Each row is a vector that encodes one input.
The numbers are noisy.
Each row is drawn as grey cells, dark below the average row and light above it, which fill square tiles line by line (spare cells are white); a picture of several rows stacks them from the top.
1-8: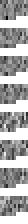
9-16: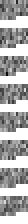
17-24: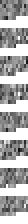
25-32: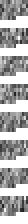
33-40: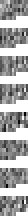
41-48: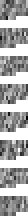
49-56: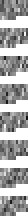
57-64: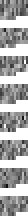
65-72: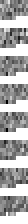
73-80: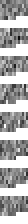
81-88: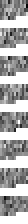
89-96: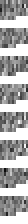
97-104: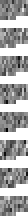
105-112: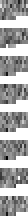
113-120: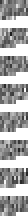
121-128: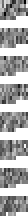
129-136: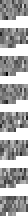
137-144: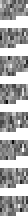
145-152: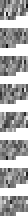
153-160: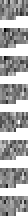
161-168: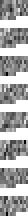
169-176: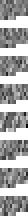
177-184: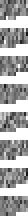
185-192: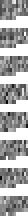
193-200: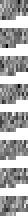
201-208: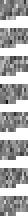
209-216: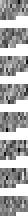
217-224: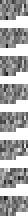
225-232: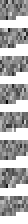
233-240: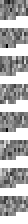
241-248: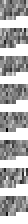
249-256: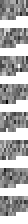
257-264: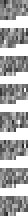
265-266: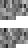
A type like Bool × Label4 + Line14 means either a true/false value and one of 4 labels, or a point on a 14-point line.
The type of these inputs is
(Bool × Bool × Bool + Unit) × Line5 + Line10.
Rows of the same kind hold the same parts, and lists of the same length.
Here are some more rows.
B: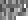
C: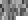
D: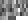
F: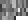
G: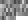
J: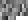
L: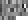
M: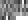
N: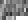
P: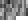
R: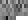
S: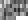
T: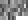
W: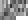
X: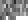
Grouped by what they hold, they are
B, C, D, F, L, T
G, J, M, N, P, R, S, X
W

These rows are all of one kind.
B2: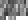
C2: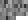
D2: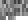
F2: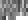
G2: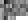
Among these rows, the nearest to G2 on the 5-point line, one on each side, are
B2 and C2.
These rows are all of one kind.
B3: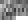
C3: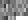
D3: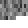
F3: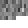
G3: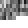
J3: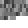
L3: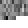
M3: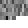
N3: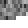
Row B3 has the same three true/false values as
G3 and L3.
